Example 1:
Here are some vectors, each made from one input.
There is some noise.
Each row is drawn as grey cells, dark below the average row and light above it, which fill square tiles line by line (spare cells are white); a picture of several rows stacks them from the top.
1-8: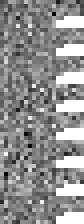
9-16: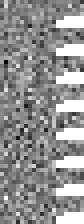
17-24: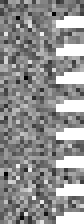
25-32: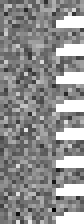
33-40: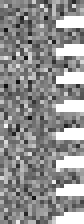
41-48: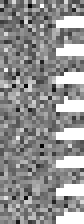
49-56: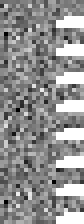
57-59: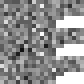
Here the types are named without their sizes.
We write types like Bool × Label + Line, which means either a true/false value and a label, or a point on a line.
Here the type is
Bool × Tree.
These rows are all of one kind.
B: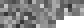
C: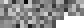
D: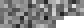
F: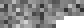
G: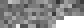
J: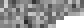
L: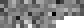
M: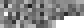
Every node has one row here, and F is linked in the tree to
C and G.
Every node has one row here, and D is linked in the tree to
B.
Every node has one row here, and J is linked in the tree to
G and M.
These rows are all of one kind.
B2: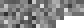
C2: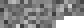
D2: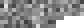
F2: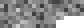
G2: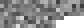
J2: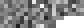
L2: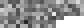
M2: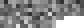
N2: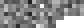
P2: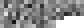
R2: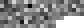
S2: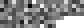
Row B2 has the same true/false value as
D2, J2, L2 and N2.
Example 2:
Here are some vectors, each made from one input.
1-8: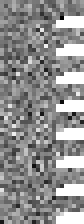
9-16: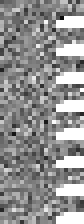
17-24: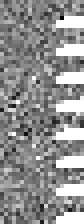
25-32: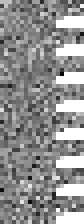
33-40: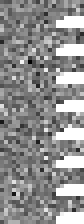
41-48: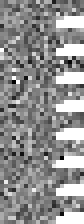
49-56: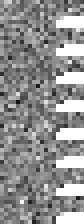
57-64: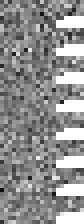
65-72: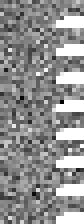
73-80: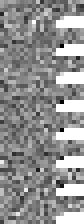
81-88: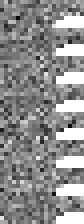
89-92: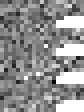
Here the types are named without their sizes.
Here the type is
Line × Line + Tree.
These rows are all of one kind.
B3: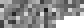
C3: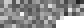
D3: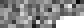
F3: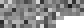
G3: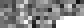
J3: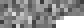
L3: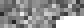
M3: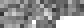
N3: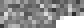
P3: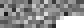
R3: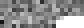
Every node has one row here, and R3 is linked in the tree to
F3 and J3.
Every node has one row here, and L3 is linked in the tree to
M3.
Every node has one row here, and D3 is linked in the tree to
G3 and N3.
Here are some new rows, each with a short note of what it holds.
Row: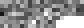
a node of a tree
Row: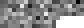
a node of a tree
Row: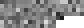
a point on each of two lines
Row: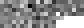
a node of a tree
